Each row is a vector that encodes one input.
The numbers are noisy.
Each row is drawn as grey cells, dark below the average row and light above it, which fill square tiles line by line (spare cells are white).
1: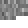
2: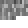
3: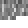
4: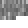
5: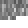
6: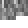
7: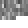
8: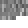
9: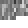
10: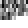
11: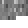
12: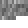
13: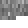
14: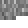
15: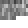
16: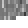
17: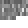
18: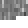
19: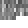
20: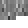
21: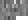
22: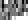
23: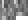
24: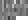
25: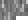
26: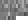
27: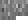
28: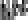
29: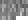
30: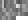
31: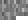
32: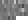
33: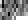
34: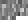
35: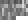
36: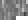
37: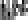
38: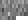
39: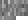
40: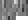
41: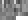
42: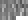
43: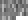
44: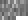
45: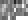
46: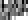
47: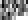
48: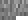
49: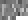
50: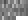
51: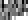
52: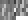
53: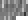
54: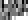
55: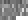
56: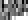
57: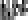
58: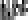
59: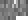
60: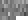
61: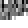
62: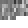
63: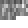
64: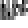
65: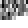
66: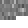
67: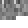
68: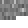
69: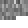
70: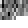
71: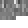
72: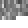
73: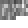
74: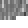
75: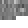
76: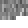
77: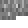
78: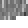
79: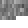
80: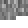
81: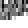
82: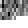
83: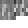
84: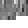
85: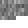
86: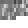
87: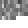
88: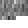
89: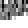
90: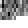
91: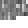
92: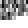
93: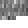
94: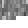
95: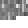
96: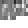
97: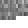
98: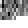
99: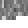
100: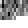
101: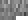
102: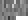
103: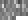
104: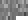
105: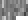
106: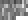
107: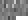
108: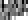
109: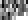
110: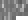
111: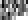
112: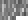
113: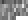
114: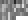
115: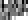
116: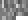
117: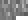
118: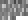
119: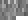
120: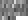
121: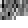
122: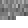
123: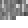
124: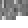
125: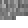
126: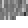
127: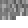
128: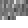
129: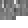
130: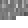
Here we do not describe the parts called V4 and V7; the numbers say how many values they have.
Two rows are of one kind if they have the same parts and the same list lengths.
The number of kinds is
2.
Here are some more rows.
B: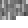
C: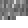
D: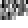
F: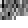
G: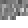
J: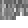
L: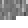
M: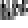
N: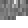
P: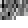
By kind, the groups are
B, C, G, J, L, N
D, F, M, P

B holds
one of 5 labels, a true/false value and a value of V7.
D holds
a value of V4.
